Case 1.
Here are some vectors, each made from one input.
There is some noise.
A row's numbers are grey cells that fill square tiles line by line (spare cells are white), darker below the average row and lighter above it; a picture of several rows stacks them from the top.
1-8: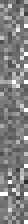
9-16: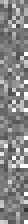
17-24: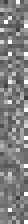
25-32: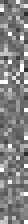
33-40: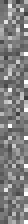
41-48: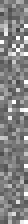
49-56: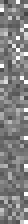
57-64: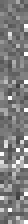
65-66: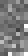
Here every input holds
one of 6 labels.
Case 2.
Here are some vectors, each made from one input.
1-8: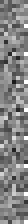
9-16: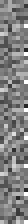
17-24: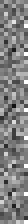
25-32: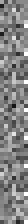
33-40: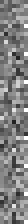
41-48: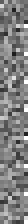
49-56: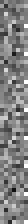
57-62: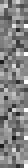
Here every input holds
four true/false values.
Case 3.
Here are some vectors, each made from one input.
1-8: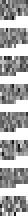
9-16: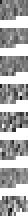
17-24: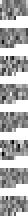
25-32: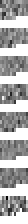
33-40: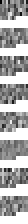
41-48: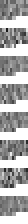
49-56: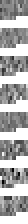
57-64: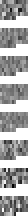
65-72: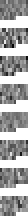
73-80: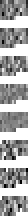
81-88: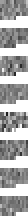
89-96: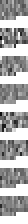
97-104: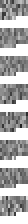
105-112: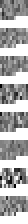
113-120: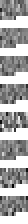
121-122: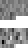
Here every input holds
either a fixed value, or three true/false values.
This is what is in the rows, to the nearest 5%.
About 5% of them hold a fixed value. The rest hold three true/false values.
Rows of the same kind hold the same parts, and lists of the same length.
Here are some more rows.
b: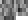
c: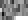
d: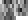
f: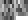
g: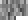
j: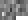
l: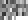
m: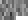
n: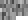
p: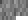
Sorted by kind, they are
b, c, g, j, l, m, n, p
d, f

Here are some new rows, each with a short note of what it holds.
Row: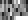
a fixed value
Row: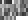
a fixed value
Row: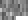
three true/false values
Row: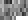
a fixed value
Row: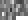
three true/false values
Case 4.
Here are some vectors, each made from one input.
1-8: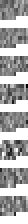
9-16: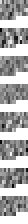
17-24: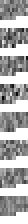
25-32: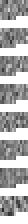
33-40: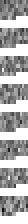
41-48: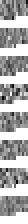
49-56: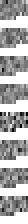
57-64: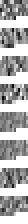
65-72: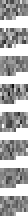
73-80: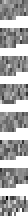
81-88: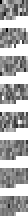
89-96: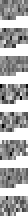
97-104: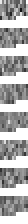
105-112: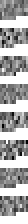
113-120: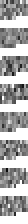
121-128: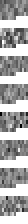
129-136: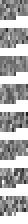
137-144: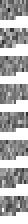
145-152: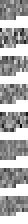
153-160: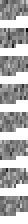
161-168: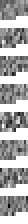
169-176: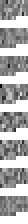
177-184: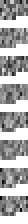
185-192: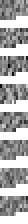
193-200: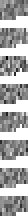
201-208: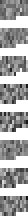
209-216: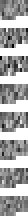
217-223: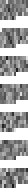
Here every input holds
four true/false values.
